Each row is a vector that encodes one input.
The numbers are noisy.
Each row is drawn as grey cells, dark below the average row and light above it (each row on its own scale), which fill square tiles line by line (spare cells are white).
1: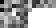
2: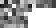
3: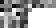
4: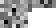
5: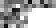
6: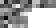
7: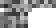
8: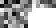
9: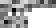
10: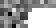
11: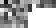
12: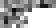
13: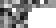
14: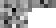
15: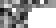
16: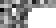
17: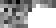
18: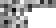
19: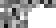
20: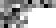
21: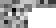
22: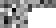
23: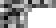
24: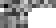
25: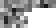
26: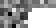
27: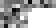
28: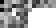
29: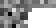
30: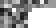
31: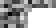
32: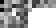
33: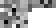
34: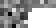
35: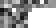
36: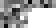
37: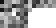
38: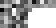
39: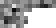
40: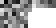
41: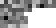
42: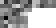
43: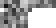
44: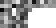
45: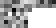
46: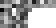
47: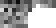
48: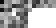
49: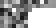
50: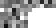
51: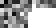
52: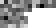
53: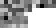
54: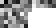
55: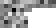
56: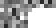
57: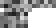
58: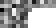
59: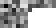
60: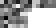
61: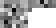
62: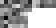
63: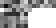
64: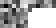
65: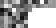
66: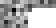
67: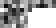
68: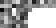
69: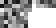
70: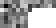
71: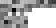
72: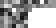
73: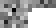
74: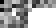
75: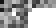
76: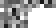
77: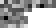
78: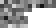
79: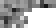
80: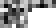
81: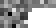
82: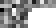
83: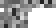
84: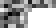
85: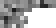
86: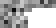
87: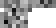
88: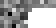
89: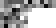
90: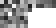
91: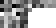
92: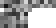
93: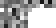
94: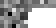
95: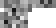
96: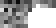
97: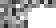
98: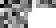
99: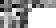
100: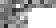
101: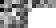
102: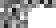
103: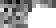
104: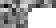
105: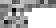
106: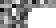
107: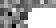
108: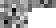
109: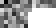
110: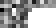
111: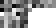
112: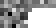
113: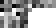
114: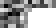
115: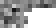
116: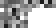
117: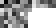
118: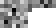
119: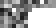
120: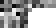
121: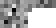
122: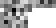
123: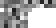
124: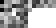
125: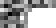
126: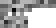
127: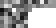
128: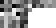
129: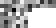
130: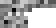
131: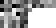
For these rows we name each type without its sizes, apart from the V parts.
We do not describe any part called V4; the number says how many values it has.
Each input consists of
either a point on a line, or a list of items, each a true/false value and a value of V4.
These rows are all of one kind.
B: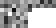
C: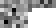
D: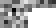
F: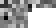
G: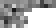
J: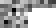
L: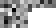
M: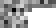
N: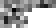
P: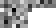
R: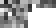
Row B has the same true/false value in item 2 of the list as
D, G, L and N.
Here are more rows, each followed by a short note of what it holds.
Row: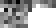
the empty list
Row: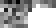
the empty list
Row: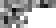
a list of two items
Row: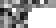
a point on a line
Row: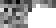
the empty list
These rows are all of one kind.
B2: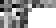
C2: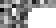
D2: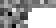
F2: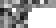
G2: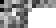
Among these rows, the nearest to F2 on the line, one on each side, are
C2 and D2.
